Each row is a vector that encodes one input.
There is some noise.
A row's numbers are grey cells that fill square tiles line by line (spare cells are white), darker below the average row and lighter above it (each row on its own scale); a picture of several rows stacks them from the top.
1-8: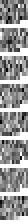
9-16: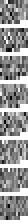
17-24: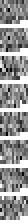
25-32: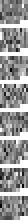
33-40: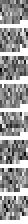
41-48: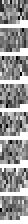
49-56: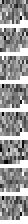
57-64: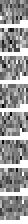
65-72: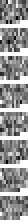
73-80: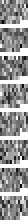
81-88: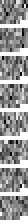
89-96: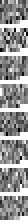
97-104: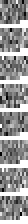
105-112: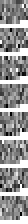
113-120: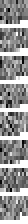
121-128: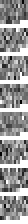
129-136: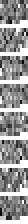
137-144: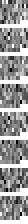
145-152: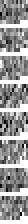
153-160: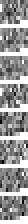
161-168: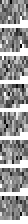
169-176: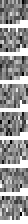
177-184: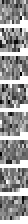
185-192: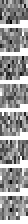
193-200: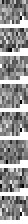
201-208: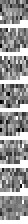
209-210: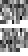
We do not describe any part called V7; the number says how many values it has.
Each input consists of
a point on an 8-point line, a true/false value and a value of V7, together with a list of up to two points on a 6-point line.
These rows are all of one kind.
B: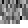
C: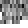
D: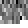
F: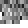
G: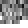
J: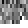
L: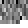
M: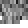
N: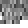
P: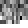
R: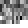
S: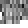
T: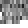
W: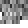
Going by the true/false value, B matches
D, J and L.
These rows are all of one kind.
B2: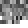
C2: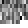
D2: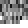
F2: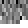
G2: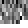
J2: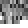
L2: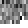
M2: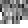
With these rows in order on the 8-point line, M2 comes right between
D2 and J2.
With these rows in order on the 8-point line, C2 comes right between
G2 and L2.
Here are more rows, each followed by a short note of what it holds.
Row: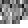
a point on an 8-point line, a true/false value and a value of V7, together with the empty list
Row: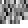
a point on an 8-point line, a true/false value and a value of V7, together with a list of one item
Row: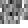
a point on an 8-point line, a true/false value and a value of V7, together with a list of one item
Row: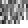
a point on an 8-point line, a true/false value and a value of V7, together with a list of one item
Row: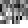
a point on an 8-point line, a true/false value and a value of V7, together with the empty list
